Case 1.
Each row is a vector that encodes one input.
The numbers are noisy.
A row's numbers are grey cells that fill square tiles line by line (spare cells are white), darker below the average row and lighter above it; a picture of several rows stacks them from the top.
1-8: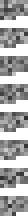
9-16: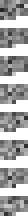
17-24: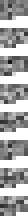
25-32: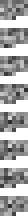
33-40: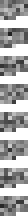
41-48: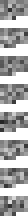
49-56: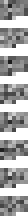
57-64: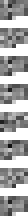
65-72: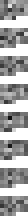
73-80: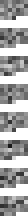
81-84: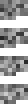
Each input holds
a point on a 13-point circle.
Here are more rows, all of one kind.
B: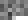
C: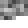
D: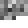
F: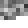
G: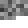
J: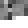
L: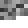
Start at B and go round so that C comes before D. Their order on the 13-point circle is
B, J, C, F, D, L, G.
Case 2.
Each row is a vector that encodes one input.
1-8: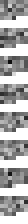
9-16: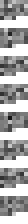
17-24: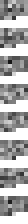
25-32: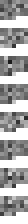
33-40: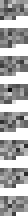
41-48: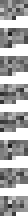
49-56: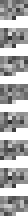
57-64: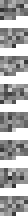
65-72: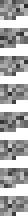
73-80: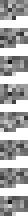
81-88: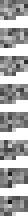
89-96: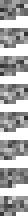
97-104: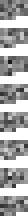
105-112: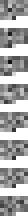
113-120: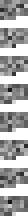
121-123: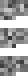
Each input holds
a point on a 13-point circle.
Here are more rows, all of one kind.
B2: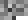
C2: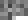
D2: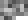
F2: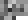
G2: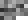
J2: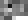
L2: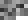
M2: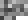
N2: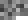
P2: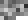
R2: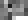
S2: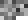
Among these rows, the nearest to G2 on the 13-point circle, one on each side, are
L2 and M2.
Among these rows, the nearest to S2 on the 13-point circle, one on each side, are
B2 and P2.
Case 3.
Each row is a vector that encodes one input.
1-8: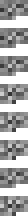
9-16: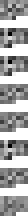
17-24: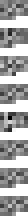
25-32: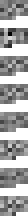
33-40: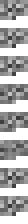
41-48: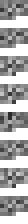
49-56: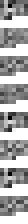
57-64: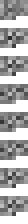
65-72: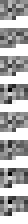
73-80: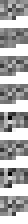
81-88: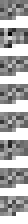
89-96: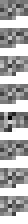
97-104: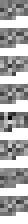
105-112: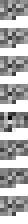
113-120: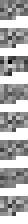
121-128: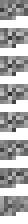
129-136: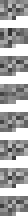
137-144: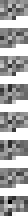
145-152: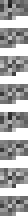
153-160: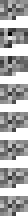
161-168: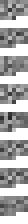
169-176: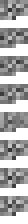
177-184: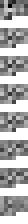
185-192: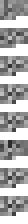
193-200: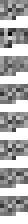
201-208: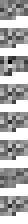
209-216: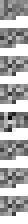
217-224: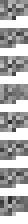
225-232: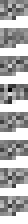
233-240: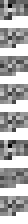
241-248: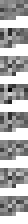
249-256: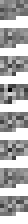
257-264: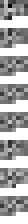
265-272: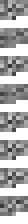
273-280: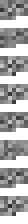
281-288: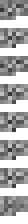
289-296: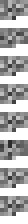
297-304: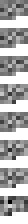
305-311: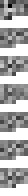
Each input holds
a point on a 6-point line.
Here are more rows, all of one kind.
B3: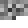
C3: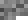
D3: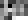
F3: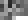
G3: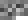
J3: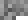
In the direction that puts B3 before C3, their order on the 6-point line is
B3, J3, C3, G3, F3, D3.
